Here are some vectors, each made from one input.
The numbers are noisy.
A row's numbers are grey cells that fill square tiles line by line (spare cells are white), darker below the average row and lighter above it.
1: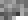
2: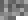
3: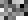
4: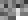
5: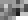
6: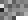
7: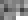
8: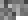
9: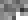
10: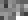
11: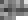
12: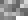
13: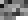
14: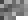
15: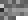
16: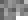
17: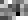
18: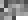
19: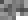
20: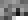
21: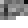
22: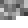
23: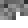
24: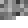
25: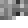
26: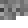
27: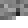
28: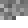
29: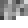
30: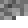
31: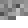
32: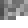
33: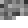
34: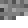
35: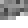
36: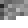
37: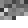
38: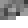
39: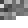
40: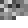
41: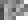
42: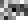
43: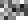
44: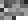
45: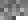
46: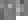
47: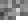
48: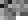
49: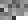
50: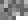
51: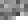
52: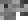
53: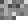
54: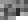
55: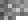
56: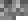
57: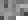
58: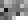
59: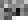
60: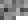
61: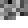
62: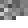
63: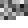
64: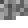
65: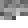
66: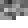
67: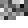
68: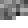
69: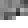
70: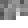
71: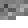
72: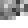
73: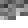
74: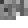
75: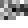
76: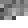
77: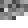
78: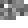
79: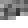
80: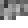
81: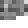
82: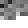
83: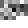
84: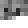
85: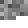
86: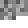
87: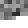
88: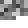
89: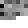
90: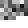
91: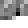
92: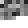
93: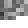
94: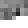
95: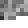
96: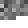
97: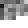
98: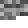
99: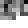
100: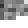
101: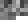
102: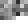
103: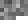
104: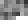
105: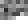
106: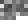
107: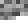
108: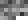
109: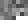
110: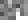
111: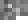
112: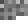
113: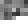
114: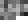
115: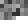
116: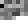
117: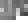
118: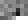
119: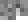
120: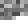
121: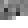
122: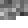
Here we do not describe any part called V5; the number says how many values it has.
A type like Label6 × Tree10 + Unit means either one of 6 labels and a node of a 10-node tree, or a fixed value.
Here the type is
List2(Bool × V5).
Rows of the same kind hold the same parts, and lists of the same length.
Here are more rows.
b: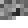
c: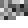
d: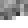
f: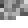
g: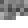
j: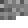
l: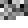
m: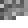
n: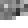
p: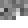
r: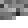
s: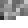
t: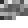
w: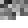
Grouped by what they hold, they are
b, d, n, r
c, l
f, g, j, m, p, s, t, w

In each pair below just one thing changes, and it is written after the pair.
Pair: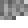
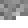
the true/false value in item 1 of the list
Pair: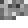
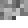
the true/false value in item 1 of the list
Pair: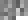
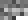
the true/false value in item 1 of the list
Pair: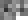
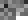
the value of V5 in item 1 of the list
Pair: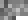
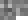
the value of V5 in item 2 of the list
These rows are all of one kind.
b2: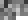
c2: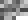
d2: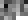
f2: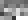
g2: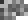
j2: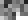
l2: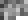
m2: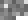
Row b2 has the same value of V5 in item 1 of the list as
j2 and m2.
